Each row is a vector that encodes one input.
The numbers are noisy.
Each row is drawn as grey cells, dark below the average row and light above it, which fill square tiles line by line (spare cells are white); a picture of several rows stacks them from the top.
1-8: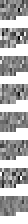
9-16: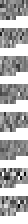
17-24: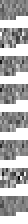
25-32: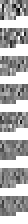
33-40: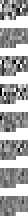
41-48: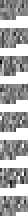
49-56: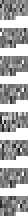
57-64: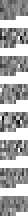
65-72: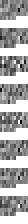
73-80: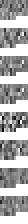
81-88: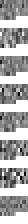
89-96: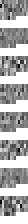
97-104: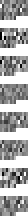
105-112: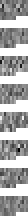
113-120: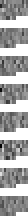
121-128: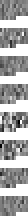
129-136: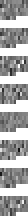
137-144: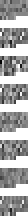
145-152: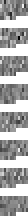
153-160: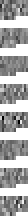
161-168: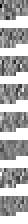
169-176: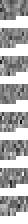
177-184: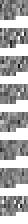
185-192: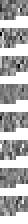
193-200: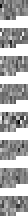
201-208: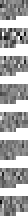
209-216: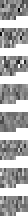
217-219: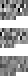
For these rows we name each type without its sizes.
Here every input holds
a list of points on a line.
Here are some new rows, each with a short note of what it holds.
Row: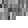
a list of two items
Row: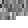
a list of two items
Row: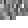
a list of two items
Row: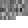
a list of two items
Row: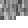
a list of two items
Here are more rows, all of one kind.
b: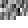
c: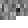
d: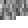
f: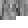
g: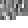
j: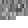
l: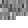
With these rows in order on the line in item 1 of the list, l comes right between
b and j.
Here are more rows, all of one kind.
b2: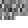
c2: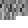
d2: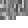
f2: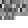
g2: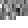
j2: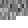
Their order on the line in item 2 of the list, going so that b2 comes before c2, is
f2, g2, b2, c2, j2, d2.
